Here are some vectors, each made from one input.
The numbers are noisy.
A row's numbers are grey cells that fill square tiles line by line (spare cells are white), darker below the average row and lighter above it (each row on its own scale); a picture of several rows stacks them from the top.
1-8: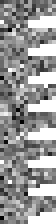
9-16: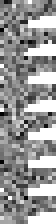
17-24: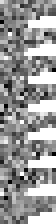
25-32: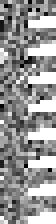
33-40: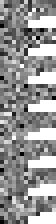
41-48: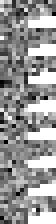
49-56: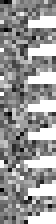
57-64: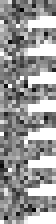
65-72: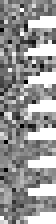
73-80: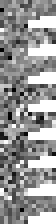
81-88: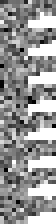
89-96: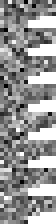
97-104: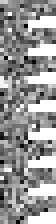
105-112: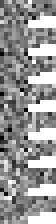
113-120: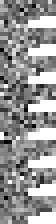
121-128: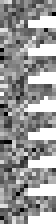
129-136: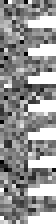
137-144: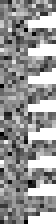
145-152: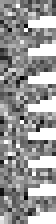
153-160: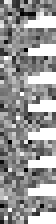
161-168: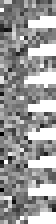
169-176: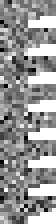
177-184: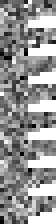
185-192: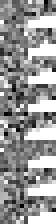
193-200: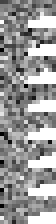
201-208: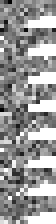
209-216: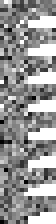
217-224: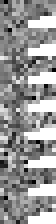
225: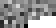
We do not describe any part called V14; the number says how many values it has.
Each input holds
a value of V14, together with either one of 5 labels, or three true/false values.
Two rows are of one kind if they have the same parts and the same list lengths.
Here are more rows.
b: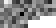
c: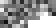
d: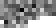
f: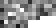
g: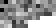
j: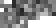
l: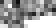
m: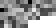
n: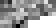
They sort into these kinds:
b, c, f, j, m
d, g, l, n

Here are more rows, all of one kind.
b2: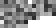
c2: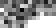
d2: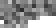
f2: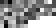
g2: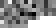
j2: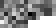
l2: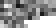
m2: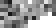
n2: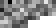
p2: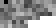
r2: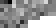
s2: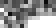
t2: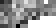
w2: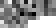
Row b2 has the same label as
d2, g2, j2 and w2.
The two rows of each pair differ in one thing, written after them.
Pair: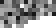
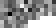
the label
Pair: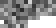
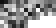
the value of V14
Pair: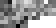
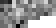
the label
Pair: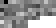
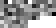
the value of V14
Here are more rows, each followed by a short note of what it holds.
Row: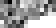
one of 5 labels and a value of V14
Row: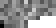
three true/false values and a value of V14
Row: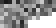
one of 5 labels and a value of V14
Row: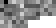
one of 5 labels and a value of V14
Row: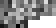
three true/false values and a value of V14
